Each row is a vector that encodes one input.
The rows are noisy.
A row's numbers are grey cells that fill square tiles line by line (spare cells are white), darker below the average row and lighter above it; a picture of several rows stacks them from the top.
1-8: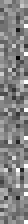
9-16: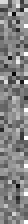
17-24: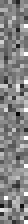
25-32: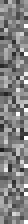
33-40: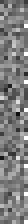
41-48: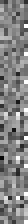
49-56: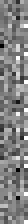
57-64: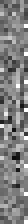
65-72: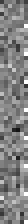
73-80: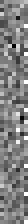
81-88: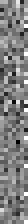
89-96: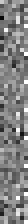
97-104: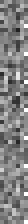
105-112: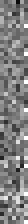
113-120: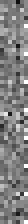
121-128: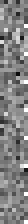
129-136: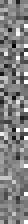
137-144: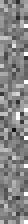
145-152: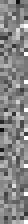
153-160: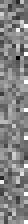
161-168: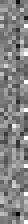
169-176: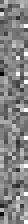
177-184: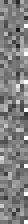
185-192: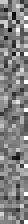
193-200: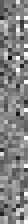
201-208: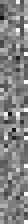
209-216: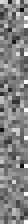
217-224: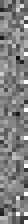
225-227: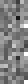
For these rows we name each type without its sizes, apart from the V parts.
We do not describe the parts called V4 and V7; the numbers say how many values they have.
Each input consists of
a point on a circle and a value of V7, together with either a point on a line, or a value of V4.
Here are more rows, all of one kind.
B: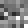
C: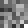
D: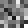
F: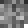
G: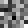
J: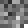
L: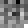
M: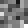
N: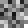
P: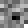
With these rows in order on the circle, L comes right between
F and M.
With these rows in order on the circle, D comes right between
B and N.
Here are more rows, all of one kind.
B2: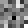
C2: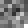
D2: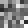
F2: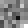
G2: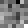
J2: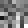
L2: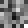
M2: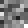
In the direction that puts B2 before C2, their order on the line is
J2, G2, L2, B2, C2, F2, D2, M2.
